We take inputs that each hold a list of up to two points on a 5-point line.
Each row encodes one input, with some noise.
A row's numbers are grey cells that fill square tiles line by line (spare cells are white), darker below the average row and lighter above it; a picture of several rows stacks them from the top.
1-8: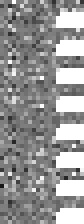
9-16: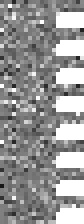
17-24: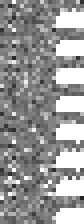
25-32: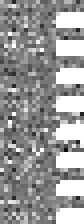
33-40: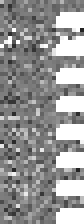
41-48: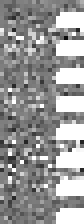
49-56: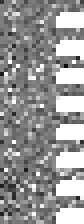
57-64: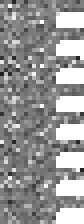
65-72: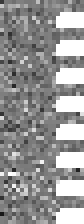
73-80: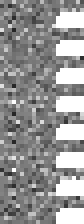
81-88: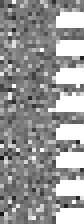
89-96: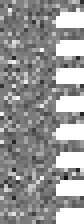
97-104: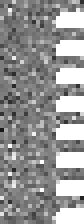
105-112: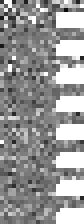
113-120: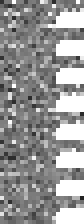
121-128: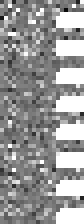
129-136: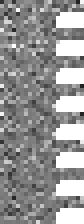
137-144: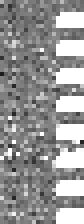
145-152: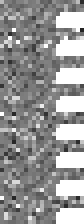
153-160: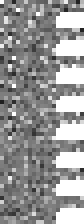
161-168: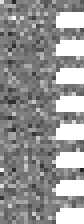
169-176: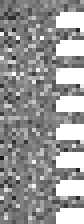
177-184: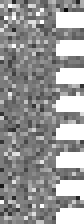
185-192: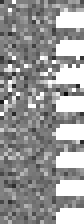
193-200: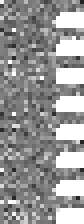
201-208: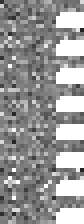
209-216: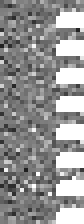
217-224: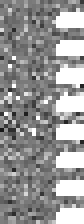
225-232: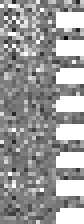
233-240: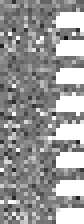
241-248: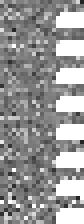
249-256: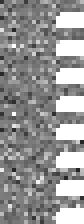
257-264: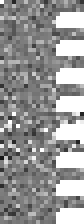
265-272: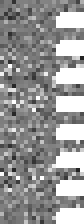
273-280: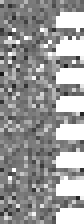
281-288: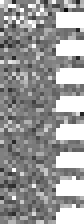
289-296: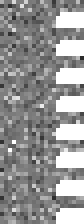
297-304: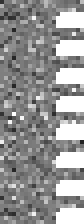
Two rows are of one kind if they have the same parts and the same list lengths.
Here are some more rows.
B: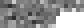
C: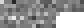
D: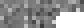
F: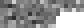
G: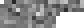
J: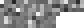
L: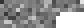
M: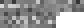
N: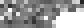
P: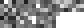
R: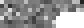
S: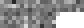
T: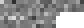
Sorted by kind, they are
B, F, G, J, L
C, D, M, N, R, S, T
P

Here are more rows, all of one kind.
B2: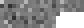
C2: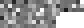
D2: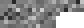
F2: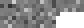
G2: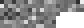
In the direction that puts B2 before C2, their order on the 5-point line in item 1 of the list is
G2, D2, B2, F2, C2.
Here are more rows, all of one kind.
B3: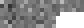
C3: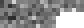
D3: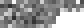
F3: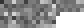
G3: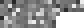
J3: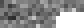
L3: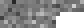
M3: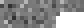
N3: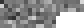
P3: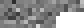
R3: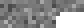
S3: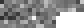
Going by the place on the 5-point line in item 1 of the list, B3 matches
D3 and M3.
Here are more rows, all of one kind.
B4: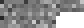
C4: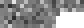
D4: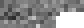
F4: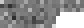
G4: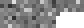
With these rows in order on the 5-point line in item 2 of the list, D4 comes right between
B4 and C4.
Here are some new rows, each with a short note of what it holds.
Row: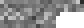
a list of one item
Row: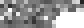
a list of one item
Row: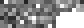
the empty list
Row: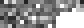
the empty list
